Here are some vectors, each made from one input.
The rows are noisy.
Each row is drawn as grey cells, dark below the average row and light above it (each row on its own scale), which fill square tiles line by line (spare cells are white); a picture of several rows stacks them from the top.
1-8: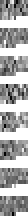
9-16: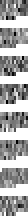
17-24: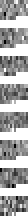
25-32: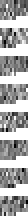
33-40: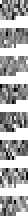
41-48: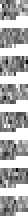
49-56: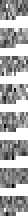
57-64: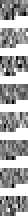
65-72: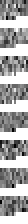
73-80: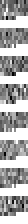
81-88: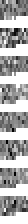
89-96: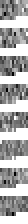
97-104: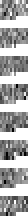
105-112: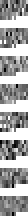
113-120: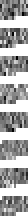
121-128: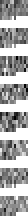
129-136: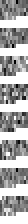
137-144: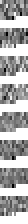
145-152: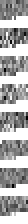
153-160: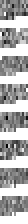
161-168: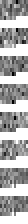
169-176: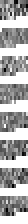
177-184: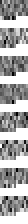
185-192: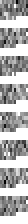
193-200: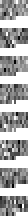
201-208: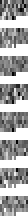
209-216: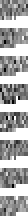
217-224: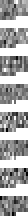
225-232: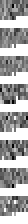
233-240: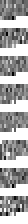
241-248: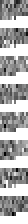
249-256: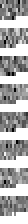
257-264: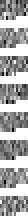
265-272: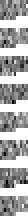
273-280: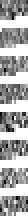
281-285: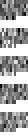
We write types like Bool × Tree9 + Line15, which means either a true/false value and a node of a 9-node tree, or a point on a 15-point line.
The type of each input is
(Circle20 + Unit) × Label12.
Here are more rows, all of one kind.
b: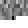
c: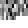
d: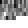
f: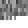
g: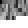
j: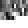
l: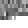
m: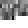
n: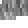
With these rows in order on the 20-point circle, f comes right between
l and n.
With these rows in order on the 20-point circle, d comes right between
g and n.
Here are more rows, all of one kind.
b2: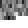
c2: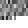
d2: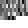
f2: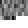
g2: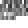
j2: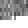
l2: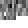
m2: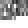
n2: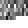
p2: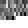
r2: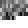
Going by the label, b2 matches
f2 and l2.
